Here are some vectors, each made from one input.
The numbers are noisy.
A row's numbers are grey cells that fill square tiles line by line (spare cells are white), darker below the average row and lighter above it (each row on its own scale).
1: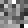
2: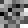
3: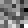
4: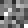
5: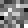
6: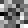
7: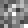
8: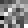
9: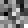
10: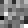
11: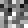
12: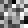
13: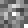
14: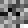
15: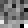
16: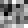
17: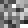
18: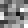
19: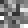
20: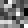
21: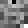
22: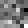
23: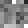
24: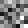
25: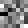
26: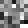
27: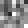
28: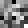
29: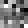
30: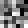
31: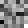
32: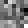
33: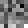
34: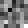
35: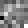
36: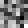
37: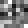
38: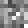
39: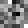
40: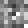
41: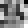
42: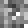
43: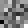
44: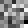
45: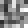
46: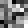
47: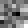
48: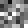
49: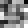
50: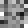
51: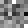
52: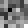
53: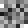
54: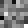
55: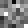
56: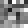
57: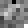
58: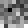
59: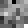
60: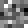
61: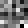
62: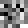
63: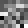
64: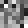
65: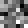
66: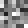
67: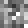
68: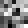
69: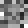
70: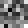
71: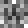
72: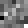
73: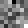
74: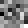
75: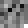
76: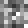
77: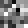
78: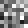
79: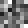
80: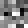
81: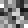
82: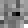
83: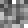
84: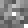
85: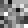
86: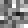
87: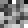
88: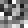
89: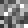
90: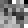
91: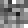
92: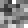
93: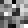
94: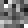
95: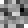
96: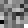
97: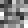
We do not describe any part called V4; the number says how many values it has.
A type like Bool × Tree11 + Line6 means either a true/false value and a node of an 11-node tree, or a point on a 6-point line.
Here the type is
List2(Bool × V4).
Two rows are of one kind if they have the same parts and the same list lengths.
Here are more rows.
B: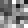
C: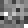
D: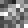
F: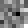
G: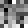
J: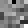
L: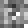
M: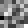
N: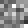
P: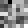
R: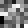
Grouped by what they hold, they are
B, F, G
C, D, J, M, N, P, R
L

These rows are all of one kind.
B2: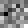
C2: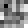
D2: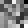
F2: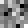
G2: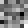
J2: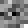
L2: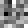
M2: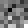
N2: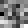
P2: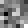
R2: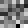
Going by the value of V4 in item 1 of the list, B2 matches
F2, L2, P2 and R2.
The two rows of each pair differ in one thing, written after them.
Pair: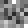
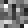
the true/false value in item 1 of the list
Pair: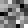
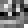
the value of V4 in item 1 of the list
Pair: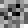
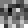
the true/false value in item 1 of the list
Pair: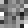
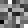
the value of V4 in item 2 of the list
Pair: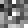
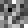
the true/false value in item 2 of the list
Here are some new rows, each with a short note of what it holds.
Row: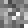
the empty list
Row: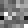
a list of one item
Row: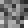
a list of two items
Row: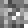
the empty list
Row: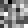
a list of one item
